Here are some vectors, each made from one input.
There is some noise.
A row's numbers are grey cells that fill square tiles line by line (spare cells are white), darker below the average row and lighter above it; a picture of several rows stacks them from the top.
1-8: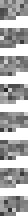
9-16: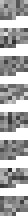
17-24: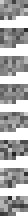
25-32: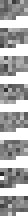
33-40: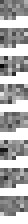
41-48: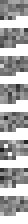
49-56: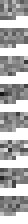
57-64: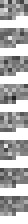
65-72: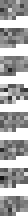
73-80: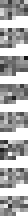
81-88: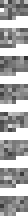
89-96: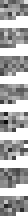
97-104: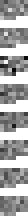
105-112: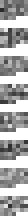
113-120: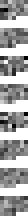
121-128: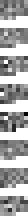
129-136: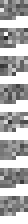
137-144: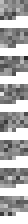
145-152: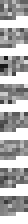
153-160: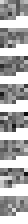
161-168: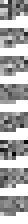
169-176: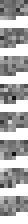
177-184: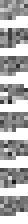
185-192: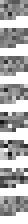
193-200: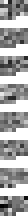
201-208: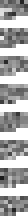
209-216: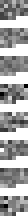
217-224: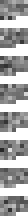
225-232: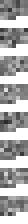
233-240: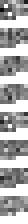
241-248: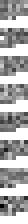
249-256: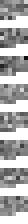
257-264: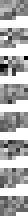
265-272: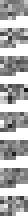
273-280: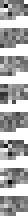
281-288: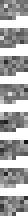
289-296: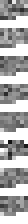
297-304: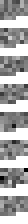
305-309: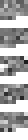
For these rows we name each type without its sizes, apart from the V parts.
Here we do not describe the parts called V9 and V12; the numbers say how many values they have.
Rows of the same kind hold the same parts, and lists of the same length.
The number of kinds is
3.
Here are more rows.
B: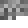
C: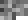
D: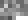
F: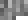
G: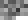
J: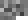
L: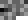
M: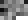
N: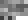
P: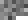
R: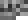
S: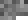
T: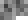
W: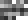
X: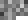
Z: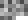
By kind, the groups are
B, F, P, T, X
C, G, L, M, S
D, J, N, R, W, Z

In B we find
a label and a value of V12.
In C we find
a label and a node of a tree.
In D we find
a value of V9.
